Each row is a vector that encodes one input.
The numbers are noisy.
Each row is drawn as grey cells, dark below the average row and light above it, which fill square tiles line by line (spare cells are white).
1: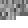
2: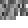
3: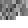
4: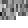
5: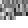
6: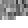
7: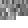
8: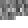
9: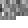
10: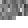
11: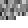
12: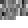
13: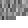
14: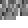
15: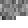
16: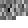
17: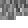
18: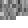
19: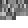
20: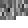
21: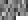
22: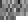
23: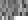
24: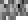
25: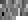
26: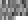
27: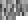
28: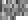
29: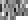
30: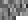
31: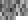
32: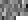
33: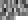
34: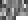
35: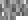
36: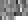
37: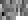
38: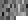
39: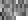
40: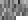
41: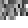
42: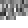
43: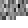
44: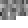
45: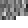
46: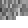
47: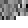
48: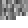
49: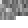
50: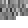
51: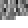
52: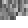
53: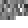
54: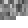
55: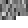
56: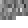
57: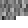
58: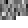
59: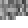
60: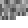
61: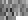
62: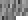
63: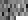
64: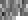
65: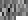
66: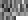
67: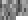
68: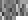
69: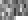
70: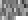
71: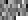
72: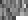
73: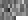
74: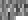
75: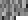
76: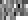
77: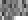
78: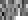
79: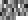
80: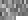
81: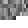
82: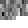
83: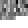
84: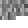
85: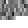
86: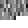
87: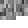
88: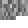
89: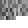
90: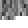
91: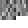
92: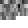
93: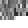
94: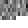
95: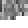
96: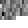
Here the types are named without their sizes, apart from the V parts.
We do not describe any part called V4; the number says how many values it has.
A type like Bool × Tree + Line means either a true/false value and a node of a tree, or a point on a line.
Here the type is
(Bool × Bool × Bool × Bool + Tree) × V4.
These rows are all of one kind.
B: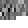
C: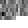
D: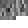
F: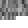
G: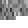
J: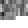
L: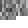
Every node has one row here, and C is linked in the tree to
D, F and L.
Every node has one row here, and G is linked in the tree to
F.
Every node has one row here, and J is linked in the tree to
D.
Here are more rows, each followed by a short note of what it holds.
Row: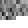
a node of a tree and a value of V4
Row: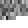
a node of a tree and a value of V4
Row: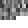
four true/false values and a value of V4
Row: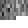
a node of a tree and a value of V4
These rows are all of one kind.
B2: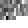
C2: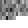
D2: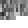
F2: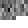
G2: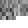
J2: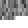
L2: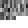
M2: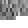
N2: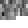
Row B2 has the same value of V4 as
C2, G2 and M2.
